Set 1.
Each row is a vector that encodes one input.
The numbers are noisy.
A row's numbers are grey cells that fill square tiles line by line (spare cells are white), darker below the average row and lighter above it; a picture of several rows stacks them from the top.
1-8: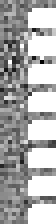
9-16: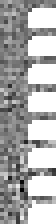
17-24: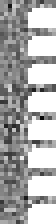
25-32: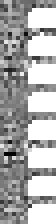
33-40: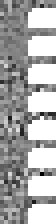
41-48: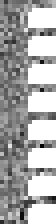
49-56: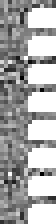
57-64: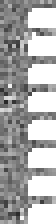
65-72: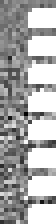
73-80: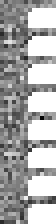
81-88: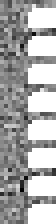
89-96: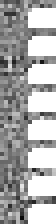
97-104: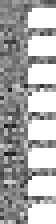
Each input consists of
a point on a 16-point circle.
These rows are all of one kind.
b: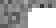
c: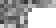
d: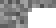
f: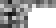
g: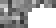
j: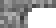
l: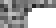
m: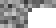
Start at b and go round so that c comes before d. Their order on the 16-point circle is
b, f, g, j, l, m, c, d.
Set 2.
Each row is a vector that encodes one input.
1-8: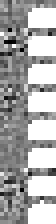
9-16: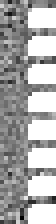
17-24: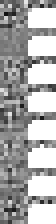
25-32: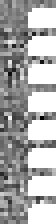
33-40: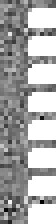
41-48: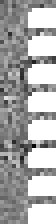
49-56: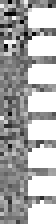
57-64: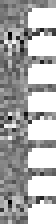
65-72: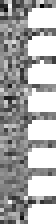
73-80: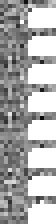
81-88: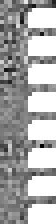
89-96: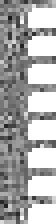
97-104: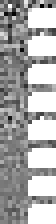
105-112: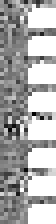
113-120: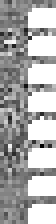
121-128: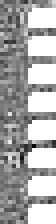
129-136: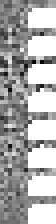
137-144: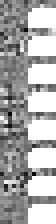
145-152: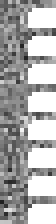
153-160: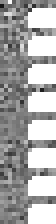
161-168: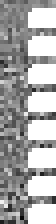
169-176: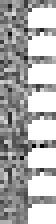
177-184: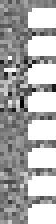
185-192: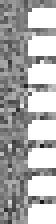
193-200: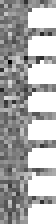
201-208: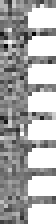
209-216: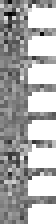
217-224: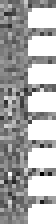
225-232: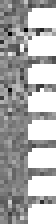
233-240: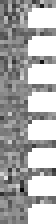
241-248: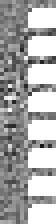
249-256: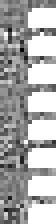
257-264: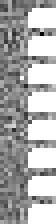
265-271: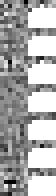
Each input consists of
a node of an 11-node tree.
